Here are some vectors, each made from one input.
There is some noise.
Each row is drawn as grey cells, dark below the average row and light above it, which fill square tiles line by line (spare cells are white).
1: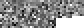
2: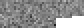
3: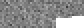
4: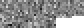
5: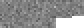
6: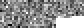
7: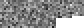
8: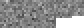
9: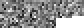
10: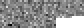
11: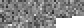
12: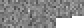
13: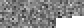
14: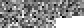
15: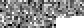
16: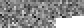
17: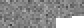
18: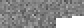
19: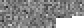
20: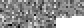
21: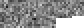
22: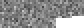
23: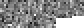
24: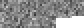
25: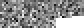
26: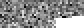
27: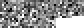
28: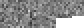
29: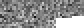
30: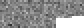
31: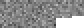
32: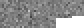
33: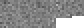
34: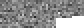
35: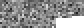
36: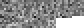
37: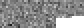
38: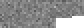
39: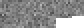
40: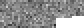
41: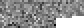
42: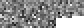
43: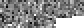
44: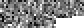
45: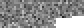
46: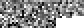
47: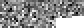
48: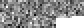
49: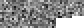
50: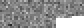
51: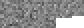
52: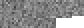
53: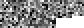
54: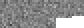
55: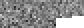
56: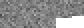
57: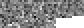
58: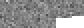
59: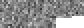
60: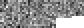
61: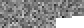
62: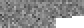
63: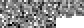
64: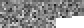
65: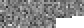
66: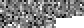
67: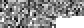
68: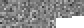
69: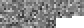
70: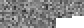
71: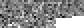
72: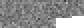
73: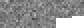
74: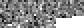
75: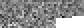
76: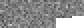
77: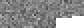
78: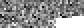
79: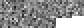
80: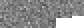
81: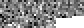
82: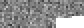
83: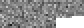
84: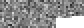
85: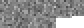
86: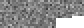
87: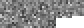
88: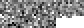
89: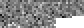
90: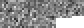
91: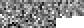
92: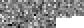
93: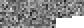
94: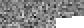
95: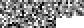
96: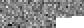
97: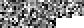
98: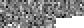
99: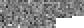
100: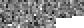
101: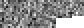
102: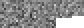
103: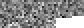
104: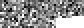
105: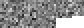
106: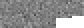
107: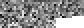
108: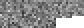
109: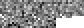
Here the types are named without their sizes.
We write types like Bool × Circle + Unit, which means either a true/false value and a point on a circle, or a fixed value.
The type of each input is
(Bool × Bool × Bool + Unit) × (Line + Tree).
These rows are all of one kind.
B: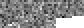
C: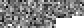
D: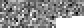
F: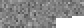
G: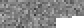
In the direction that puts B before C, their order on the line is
F, D, B, C, G.
